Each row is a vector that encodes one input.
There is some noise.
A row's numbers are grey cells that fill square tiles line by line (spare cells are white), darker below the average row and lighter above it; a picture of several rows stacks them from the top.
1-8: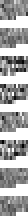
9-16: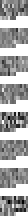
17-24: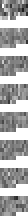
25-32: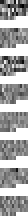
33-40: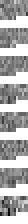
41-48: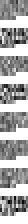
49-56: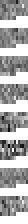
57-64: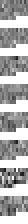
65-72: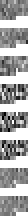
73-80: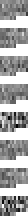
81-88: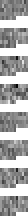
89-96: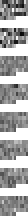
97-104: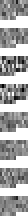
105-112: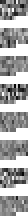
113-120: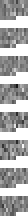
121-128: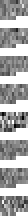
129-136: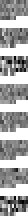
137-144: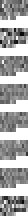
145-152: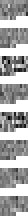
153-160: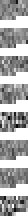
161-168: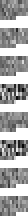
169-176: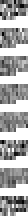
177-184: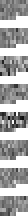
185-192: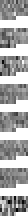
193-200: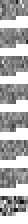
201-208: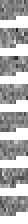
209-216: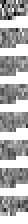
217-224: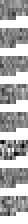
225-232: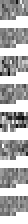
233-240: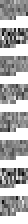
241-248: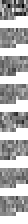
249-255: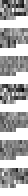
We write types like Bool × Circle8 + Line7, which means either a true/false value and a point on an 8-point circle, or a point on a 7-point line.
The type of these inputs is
Line8 × (Line8 + Line13) × Line13 + Line10.
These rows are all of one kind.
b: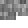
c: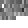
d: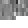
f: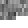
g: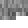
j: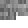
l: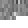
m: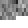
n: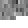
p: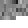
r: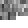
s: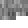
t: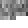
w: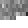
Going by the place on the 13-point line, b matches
l, s, t and w.
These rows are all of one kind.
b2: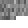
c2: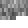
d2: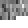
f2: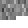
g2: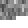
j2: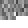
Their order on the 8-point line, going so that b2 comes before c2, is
d2, j2, b2, f2, g2, c2.
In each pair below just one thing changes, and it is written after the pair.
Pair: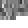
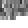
the place on one of the two 8-point lines
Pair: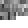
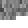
the place on the 13-point line
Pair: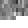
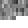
the place on one of the two 8-point lines
